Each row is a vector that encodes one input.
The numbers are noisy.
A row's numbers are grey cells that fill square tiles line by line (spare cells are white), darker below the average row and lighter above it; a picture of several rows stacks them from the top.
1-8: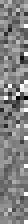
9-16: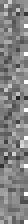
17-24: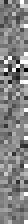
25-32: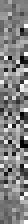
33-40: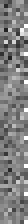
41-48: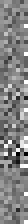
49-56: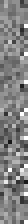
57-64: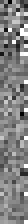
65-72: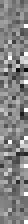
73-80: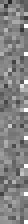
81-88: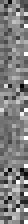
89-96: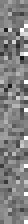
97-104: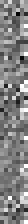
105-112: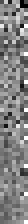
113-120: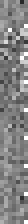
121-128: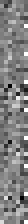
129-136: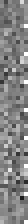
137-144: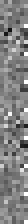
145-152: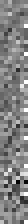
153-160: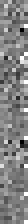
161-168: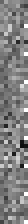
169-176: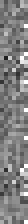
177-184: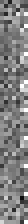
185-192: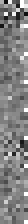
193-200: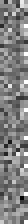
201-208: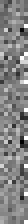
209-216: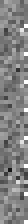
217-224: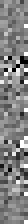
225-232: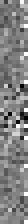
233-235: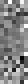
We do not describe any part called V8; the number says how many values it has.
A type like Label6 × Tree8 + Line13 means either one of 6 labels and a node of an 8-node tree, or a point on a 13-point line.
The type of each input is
Bool × V8 + Line5 × (Line5 + Line7).
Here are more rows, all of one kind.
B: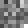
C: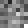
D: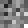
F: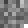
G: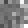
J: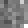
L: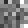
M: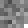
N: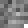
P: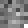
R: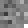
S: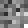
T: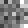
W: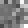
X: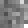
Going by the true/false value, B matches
C, F, N and P.
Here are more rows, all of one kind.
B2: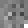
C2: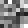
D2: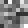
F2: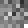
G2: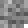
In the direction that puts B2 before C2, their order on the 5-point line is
B2, D2, C2, G2, F2.
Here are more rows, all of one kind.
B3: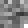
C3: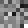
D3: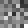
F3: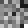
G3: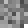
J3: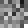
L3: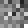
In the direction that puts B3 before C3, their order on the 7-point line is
J3, L3, D3, B3, C3, F3, G3.
